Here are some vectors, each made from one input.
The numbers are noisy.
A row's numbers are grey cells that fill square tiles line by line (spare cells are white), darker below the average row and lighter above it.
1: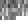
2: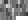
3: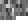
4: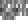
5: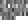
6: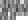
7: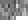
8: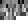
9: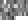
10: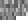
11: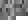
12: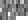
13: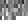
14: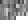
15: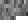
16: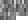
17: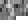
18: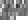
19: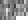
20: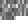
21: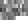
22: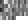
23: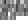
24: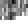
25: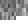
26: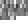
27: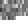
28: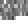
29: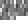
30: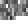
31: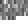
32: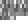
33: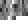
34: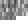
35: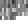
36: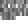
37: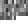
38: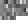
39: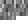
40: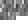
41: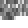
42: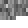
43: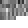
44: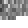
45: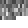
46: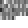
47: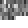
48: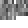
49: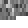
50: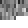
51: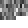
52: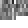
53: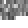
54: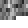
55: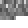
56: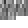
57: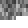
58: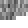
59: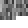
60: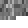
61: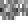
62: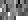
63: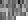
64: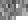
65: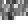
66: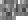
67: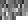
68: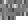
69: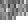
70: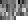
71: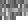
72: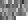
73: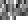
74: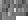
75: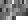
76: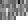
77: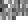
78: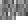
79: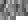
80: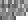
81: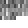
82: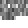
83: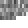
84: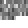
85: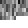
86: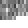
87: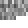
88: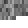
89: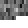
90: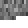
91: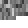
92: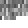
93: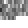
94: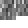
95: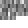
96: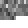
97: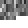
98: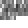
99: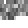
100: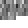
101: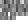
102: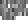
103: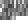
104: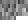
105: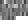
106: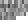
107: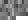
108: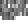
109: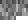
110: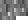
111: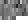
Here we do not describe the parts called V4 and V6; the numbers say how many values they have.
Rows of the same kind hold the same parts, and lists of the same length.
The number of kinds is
3.
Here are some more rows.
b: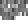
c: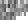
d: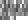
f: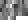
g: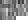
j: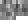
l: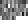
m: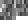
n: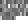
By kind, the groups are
b, l, n
c, g
d, f, j, m

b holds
a point on a 5-point line.
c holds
a value of V4.
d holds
a true/false value and a value of V6.
